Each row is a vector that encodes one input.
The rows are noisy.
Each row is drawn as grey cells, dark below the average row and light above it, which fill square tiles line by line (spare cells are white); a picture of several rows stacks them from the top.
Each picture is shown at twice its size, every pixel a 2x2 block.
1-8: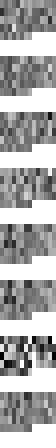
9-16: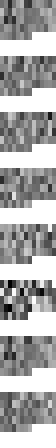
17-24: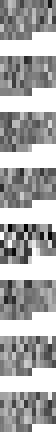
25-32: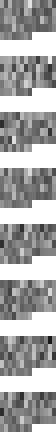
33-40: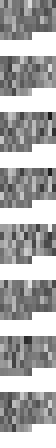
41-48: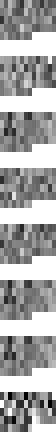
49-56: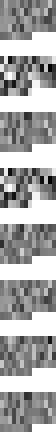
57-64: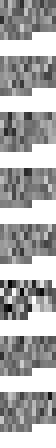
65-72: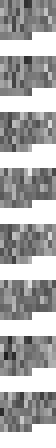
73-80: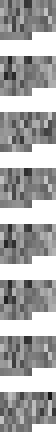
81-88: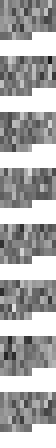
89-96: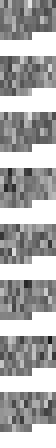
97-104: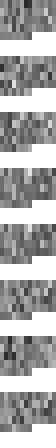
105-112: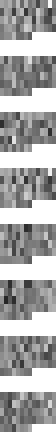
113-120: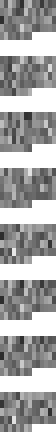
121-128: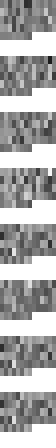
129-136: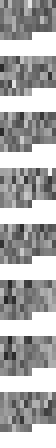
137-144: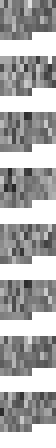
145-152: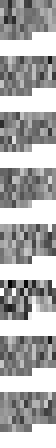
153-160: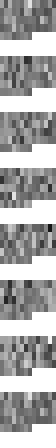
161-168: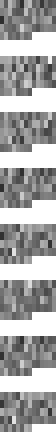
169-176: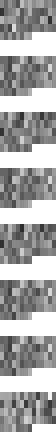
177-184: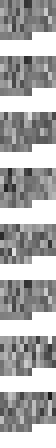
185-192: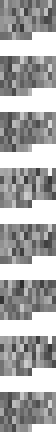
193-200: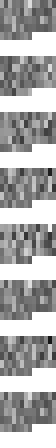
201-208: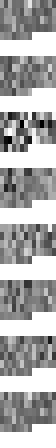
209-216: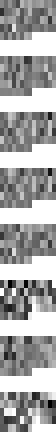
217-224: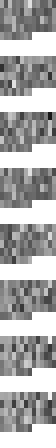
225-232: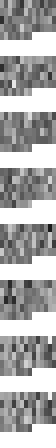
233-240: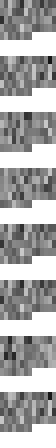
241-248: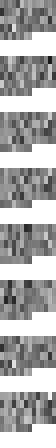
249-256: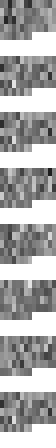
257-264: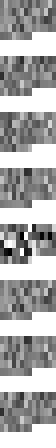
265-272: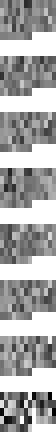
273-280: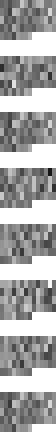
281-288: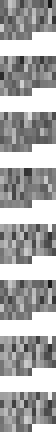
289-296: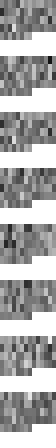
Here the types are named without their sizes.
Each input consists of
a point on a line and a true/false value.
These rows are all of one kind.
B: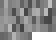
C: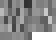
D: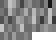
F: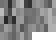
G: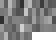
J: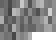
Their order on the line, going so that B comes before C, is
B, C, F, J, G, D.
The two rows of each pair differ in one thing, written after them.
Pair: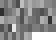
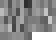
the place on the line
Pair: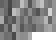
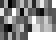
the true/false value
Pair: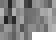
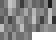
the place on the line
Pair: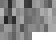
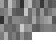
the place on the line
